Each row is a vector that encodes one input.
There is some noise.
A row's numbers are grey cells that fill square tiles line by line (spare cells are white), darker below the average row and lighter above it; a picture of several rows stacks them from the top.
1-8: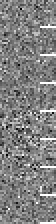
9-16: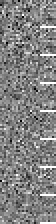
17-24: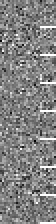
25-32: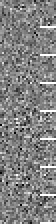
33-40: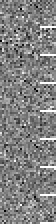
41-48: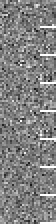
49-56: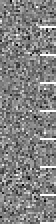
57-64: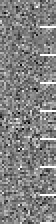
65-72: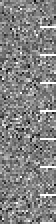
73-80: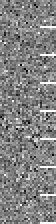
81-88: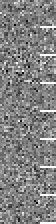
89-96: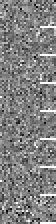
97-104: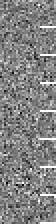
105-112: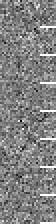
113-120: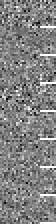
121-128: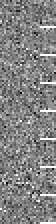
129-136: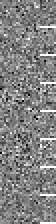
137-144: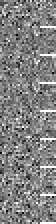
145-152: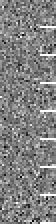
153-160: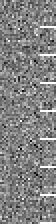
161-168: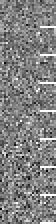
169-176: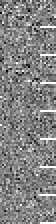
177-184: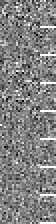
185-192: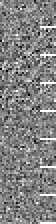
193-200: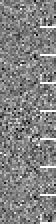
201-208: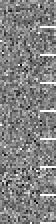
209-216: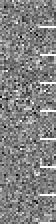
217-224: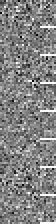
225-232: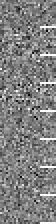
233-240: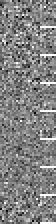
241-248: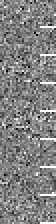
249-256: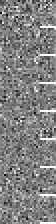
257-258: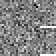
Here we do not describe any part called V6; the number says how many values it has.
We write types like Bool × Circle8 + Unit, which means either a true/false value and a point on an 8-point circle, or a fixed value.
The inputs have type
(Bool × Bool × Bool × Bool + Unit) × V6 + Line7.
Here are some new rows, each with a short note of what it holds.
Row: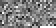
a point on a 7-point line
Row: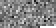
a value of V6
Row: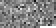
a value of V6
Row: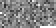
four true/false values and a value of V6
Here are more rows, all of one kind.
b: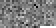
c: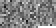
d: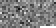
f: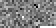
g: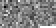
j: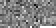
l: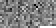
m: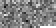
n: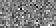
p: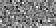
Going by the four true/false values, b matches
f, j, l and n.
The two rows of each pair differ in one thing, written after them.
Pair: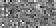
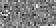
the value of V6
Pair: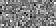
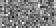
one of the four true/false values
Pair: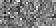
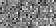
one of the four true/false values
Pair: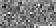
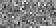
the value of V6
